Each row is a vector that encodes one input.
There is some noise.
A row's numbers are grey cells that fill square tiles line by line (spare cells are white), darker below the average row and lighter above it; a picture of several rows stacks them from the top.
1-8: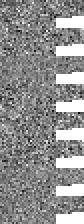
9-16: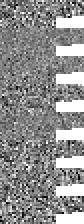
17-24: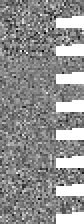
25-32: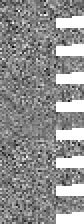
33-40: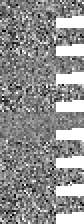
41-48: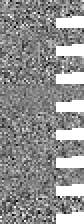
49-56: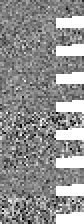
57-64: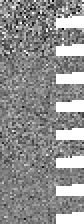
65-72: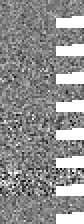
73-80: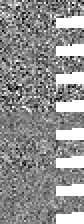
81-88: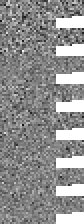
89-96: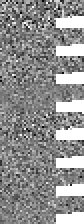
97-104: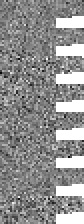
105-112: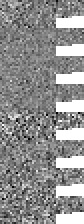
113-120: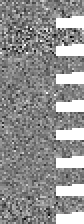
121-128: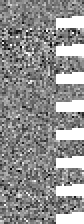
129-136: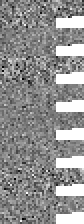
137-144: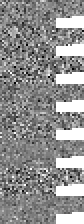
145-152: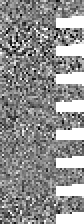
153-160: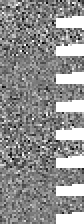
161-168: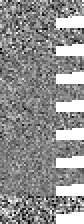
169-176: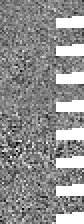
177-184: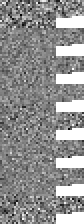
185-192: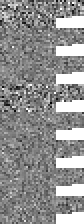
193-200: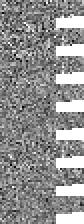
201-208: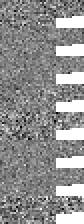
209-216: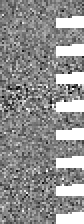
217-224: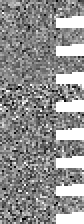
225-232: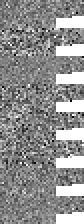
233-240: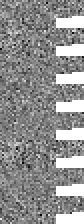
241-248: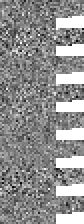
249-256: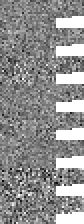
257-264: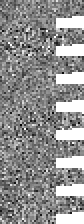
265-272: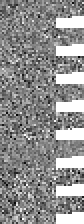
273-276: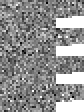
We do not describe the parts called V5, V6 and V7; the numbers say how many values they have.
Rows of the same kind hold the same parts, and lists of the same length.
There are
3 kinds of row.
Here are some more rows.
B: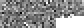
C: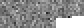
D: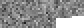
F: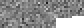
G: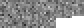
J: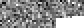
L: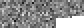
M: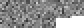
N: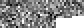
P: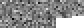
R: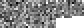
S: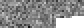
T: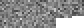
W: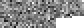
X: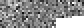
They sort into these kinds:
B, R, W
C, D, F, G, M, P, S, T, X
J, L, N

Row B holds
two labels (each one of 9).
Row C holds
four true/false values, a value of V6 and a value of V7.
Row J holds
a value of V5, a value of V6 and a value of V7.
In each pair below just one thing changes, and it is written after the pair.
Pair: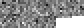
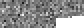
the value of V5
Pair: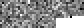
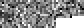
the value of V6
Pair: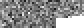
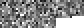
the value of V6
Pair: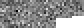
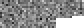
the value of V5
